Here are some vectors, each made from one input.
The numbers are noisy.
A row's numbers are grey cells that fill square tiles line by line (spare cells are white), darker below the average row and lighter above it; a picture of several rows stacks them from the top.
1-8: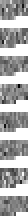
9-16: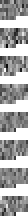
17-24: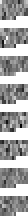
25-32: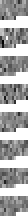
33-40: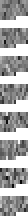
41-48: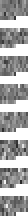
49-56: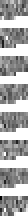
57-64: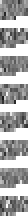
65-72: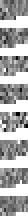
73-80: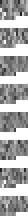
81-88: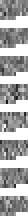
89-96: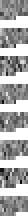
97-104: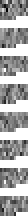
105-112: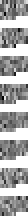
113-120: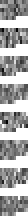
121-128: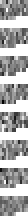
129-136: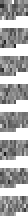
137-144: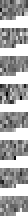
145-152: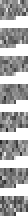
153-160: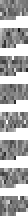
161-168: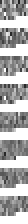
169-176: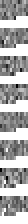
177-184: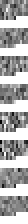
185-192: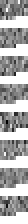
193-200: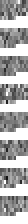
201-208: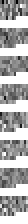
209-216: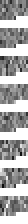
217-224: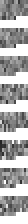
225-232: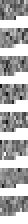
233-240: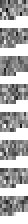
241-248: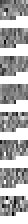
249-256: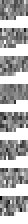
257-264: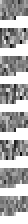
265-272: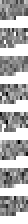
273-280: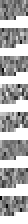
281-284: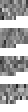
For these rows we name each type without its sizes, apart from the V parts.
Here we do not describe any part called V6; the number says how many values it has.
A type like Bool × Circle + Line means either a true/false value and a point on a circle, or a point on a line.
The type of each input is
Bool × (Label + Line) + V6 × V6.
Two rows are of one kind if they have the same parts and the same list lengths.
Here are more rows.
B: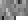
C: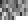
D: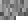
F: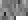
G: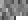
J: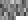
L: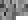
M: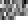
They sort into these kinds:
B, F, G, L
C, M
D, J

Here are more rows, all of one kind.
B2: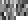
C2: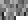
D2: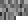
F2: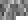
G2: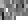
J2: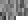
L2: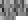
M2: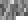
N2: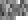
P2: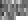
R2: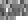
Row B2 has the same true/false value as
C2, D2, G2 and J2.
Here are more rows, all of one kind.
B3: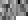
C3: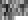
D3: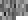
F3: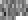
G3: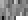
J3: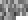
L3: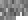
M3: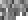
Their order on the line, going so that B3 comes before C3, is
J3, B3, G3, M3, L3, D3, C3, F3.
